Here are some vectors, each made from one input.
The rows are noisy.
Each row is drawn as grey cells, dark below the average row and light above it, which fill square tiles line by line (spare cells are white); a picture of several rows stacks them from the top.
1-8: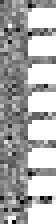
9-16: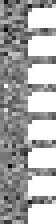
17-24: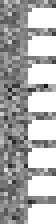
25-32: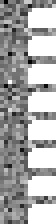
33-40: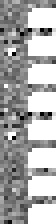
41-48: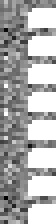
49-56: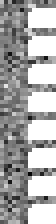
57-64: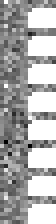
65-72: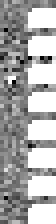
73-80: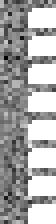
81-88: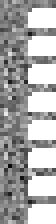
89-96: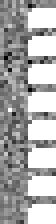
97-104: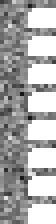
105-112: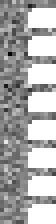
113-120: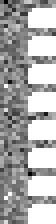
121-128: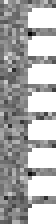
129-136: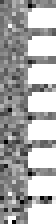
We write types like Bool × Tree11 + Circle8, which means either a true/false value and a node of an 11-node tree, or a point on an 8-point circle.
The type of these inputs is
List2(Bool × Line6).
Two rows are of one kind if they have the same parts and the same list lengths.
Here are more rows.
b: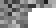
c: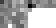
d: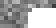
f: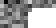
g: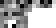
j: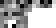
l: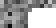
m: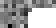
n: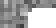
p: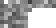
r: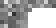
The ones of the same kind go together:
b, f, l, m
c, d, n, p, r
g, j

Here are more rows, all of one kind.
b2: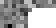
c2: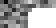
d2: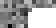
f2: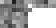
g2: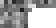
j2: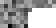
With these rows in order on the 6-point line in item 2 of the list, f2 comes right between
c2 and g2.
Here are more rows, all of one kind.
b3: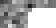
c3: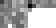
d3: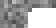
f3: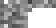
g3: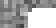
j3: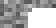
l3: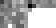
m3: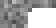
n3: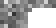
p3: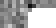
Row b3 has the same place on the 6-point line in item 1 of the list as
c3 and l3.
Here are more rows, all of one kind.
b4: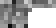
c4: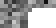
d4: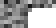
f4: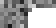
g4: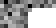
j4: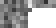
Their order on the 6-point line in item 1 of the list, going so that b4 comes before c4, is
b4, f4, j4, c4, d4, g4.
